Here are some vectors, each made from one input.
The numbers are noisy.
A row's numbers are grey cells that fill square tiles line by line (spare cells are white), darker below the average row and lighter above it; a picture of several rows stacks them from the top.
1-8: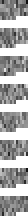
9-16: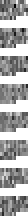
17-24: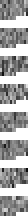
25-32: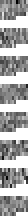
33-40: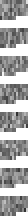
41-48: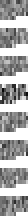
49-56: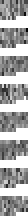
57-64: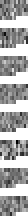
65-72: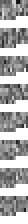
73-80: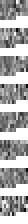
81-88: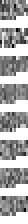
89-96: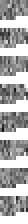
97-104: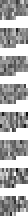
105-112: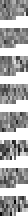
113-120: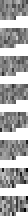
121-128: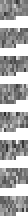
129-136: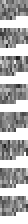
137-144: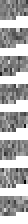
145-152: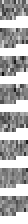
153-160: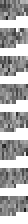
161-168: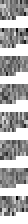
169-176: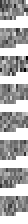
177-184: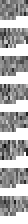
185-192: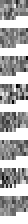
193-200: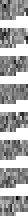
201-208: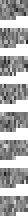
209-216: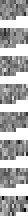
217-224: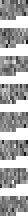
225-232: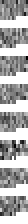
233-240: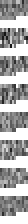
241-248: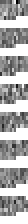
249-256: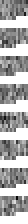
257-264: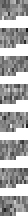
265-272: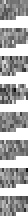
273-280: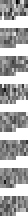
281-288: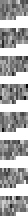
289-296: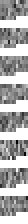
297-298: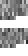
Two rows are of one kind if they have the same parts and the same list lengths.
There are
2 kinds of row.
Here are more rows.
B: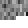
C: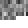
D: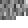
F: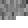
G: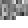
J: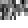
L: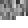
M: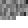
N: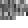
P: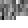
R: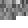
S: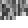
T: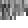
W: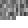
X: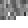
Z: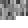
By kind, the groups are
B, C, D, G, L, N, S, T, Z
F, J, M, P, R, W, X

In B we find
a point on a 5-point circle, a node of a 12-node tree and a true/false value.
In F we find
a node of a 12-node tree.
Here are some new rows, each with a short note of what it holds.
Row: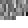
a point on a 5-point circle, a node of a 12-node tree and a true/false value
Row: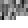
a node of a 12-node tree
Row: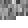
a point on a 5-point circle, a node of a 12-node tree and a true/false value
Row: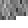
a node of a 12-node tree
